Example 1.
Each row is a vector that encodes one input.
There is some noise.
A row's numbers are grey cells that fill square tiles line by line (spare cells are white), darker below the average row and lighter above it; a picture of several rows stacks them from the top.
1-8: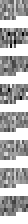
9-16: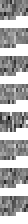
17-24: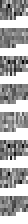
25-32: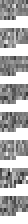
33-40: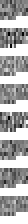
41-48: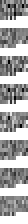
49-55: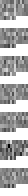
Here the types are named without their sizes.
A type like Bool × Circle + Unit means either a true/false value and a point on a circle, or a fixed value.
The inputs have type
Bool × Line.
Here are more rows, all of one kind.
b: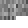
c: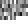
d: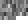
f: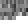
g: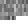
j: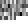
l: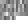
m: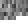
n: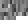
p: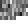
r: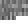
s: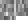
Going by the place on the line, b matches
g and p.
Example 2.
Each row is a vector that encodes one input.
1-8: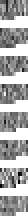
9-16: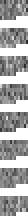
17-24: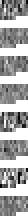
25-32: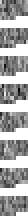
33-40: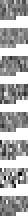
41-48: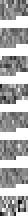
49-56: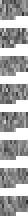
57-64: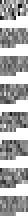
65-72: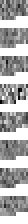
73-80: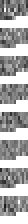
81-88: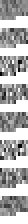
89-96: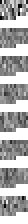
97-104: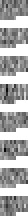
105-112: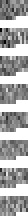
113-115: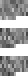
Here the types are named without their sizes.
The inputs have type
List(Line).
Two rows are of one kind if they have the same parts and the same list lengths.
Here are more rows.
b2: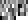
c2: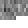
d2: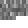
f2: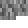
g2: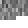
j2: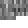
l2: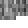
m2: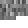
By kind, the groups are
b2
c2, g2
d2, f2, j2, l2, m2

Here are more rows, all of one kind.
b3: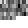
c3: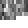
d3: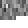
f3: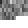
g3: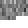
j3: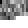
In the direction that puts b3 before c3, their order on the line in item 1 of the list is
d3, b3, f3, g3, j3, c3.
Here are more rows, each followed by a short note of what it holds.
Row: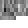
a list of one item
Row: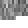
a list of two items
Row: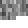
a list of two items
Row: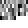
the empty list
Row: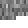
a list of two items
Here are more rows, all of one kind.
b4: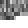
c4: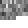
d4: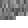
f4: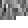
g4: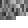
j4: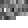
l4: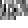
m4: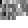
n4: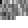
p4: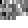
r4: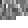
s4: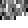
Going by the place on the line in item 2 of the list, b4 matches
c4, l4 and r4.
